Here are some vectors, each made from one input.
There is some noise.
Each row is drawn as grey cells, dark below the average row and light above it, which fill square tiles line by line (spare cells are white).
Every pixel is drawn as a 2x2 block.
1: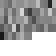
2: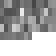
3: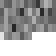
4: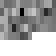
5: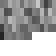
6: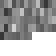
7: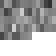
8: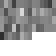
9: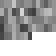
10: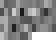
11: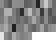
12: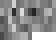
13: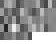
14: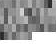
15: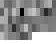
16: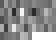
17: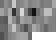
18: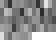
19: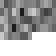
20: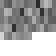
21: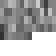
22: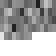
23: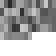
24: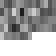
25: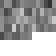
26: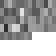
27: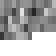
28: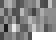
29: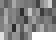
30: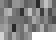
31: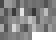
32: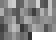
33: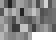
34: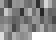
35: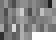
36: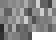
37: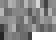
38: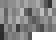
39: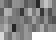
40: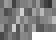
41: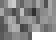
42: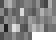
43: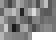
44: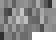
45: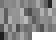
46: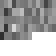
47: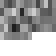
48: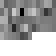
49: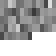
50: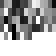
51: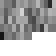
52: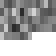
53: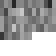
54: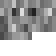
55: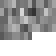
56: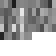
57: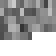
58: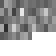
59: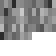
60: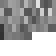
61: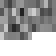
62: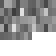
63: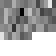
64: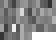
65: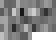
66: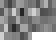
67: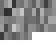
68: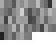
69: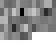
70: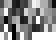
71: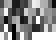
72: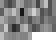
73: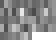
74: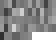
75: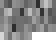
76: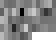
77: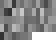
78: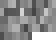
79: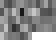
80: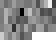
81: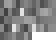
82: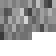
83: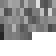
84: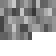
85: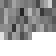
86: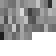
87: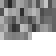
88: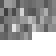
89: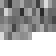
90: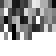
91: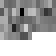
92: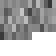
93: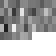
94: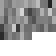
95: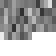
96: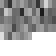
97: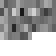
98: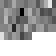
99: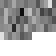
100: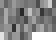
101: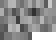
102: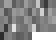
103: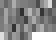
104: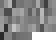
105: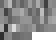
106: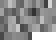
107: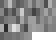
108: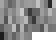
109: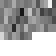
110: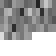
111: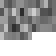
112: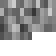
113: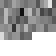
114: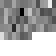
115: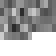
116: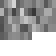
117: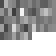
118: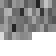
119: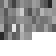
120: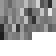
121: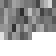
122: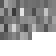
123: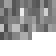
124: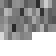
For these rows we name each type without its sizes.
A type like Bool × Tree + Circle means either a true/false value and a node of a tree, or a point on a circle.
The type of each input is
List(Bool × Line).
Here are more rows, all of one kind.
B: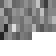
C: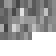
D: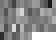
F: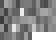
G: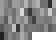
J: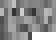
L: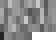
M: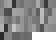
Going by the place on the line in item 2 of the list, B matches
G and J.
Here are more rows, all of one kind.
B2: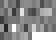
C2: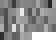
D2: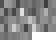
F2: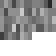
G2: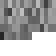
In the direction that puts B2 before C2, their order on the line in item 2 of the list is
B2, F2, D2, C2, G2.
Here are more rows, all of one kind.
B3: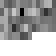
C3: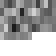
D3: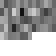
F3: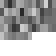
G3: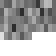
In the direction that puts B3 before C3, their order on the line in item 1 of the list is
B3, D3, G3, C3, F3.
